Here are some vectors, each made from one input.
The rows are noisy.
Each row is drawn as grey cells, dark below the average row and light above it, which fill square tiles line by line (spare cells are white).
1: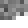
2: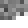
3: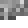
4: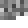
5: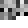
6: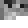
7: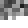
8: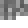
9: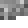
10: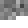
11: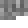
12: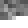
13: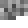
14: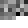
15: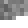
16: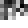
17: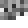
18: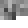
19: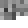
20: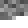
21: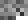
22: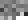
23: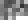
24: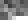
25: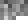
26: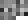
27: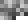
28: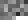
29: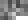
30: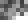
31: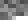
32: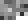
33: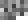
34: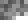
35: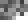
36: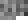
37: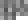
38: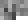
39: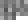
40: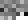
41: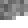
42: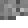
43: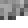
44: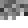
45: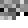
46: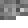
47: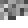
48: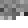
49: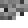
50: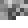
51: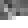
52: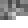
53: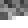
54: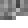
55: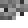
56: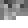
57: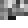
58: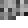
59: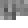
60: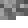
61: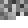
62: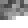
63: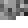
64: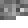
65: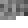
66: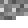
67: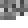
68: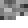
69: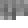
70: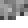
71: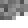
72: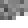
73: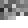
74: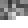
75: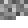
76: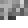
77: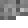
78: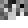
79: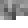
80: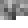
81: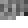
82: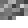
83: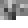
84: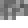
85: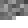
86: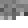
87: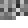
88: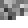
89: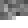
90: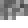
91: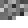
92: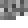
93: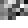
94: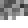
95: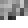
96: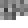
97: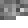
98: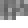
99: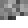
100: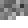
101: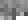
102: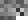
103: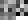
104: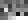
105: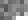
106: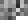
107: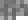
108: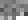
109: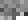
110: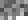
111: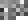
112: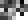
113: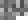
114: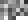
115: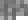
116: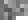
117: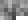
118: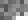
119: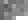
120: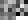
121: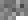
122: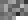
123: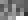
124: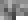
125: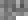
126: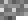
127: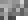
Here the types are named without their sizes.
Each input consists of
a label.
